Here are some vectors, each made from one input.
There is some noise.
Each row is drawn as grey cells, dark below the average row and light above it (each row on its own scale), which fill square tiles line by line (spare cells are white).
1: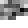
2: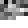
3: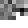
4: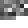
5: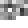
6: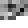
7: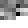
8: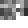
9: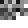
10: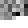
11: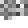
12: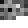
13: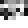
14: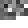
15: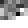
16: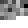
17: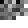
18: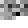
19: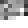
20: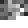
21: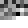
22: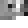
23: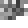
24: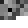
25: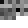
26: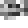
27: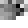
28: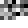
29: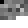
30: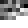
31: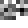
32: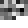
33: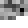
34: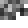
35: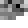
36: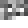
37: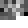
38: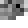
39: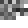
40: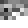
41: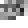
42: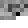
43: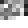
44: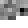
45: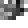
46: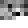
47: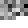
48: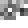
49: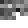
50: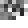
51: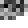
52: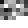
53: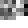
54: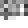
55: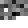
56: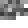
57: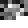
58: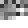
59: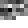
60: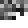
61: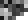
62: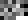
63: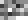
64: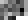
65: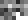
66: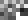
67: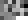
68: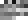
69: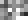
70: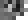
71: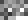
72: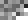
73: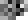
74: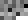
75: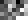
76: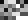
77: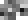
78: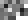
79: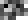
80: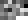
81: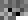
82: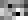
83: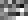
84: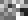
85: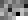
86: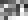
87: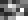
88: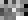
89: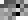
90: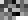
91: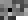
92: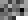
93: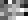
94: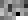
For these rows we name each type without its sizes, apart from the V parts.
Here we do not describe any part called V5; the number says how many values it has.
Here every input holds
a true/false value, together with either a point on a line, or a value of V5.
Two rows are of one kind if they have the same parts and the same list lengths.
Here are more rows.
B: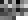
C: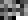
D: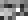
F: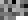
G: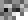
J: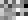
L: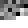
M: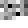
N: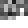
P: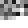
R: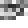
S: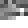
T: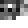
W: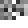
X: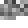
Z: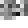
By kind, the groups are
B, C, G, L, R, T, W
D, F, J, M, N, P, S, X, Z

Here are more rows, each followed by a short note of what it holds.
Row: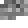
a point on a line and a true/false value
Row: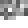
a point on a line and a true/false value
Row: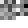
a point on a line and a true/false value
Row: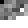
a true/false value and a value of V5
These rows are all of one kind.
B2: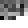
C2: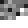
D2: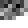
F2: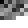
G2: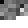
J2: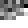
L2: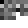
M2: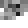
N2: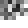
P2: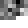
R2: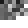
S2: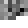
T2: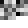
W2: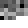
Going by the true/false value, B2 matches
J2, L2 and W2.
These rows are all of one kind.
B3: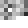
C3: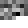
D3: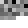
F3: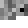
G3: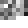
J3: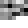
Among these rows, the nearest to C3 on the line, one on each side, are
B3 and J3.
